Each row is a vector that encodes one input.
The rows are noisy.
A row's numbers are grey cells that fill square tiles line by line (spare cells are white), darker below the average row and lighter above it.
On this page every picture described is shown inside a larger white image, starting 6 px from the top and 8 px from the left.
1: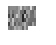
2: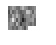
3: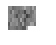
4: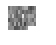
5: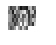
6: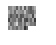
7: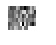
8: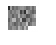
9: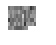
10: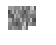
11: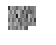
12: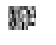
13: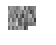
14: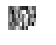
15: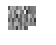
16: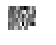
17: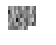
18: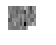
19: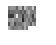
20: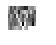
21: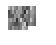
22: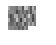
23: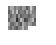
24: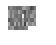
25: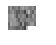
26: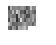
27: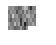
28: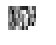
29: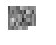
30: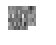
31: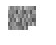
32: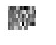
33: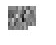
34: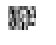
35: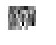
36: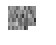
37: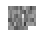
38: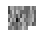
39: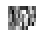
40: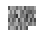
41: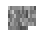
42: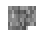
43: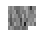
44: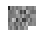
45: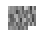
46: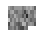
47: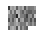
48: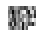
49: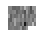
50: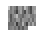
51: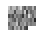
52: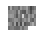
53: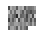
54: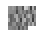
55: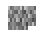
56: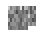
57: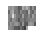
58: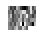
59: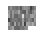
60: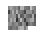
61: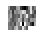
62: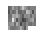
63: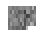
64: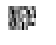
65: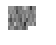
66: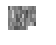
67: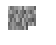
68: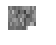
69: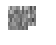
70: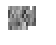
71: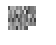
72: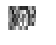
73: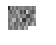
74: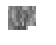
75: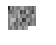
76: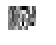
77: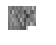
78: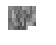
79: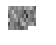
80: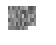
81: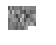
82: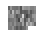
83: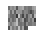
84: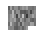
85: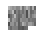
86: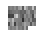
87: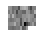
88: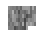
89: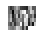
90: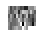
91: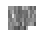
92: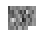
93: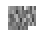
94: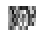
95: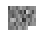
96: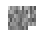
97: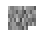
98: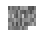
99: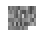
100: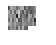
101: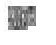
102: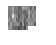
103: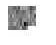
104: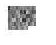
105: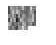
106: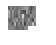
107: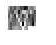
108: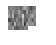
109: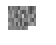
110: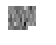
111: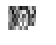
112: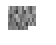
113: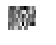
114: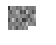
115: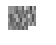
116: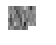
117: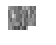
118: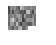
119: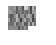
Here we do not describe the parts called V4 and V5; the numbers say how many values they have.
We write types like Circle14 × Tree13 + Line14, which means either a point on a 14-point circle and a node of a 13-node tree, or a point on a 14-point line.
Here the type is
(Bool × Bool × Bool + V4) × V5 + Line6.
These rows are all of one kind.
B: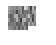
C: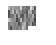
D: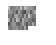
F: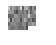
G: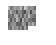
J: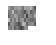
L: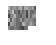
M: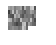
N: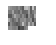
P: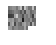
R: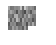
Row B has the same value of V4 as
M, N and P.
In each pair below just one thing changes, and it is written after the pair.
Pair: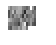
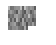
the value of V5
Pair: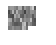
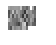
the value of V4
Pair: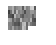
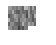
the value of V5
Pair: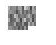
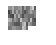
the value of V5
